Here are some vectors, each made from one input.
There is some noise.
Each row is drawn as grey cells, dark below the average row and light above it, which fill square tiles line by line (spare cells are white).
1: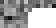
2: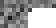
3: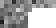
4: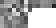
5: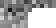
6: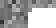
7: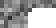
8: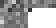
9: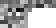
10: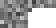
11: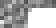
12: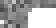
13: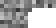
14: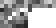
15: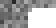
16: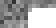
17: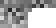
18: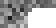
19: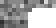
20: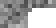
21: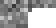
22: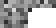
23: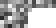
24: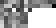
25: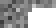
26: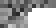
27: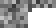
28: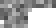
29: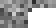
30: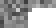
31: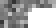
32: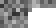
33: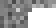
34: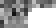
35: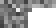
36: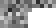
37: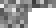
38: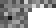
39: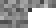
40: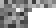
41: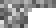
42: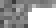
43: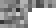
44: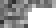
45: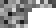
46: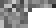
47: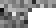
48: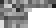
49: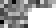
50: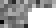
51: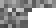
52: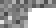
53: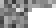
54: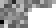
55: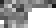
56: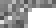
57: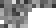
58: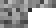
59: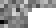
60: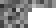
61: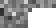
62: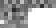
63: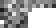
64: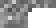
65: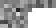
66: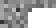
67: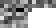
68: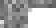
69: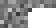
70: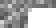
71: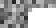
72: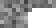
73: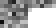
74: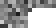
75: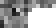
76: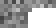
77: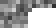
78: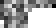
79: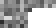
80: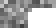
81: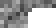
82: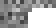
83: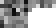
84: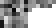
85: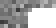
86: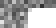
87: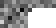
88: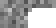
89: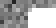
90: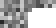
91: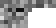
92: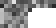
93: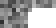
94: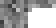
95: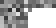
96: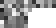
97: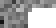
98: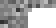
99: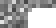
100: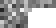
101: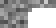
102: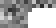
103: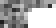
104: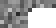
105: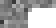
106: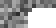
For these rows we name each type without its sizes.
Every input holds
a point on a circle and a label, together with either a point on a circle, or a fixed value.
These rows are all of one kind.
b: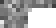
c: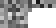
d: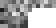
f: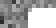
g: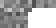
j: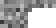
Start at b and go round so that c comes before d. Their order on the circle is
b, c, j, d, f, g.
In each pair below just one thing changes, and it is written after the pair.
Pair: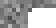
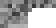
the label
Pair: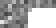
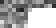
the label
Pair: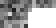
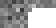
the label
